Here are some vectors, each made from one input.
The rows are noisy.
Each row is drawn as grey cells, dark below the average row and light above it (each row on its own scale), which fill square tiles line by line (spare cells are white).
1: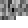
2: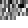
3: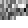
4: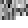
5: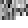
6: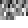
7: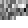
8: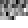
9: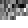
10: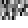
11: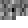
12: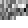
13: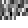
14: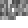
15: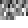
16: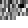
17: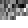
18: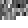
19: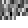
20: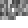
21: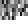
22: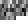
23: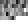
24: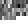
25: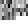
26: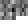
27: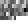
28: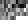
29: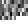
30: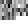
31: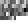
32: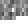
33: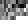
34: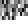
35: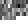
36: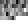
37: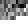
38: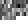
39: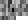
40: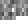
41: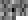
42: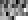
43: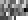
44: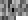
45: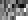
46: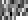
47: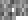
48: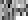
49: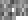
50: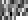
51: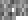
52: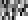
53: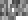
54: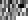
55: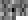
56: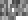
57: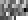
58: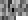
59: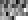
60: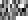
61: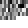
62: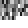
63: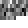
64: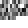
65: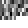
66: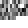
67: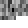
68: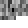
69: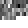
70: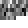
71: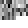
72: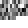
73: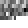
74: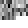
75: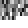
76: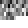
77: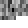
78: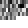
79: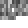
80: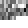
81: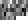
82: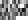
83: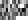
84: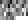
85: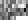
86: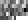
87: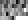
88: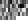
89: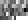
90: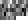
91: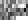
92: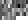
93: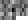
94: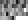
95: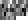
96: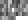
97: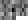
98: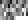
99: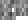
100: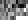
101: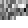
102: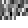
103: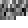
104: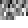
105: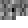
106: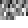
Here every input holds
four true/false values.
